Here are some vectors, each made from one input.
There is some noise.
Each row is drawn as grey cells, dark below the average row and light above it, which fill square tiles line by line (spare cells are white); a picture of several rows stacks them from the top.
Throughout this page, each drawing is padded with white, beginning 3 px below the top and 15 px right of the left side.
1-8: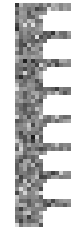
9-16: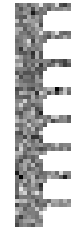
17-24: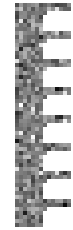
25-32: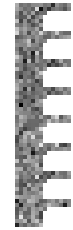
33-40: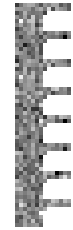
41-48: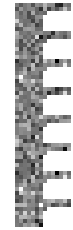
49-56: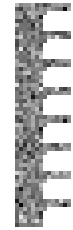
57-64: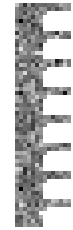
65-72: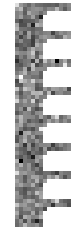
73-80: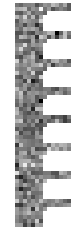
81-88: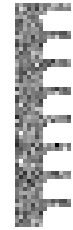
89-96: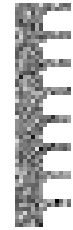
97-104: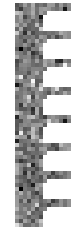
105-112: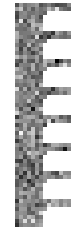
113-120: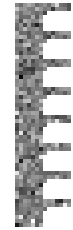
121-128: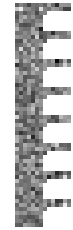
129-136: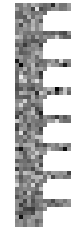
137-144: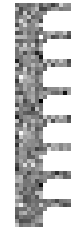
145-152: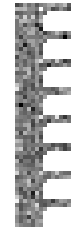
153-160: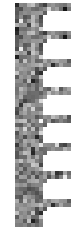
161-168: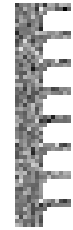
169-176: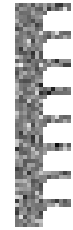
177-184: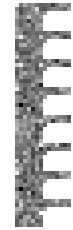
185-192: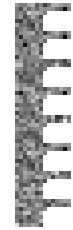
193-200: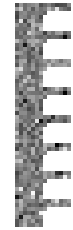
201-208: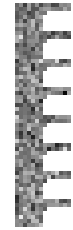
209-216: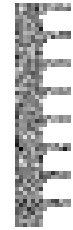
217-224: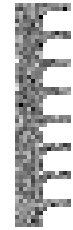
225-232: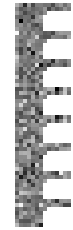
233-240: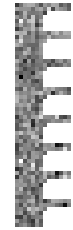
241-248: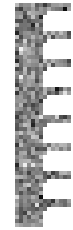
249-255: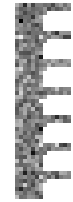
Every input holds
one of 8 labels and a node of a 15-node tree.
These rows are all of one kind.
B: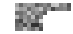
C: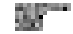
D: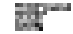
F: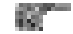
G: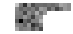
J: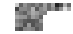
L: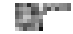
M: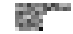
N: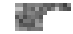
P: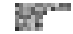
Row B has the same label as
D and P.
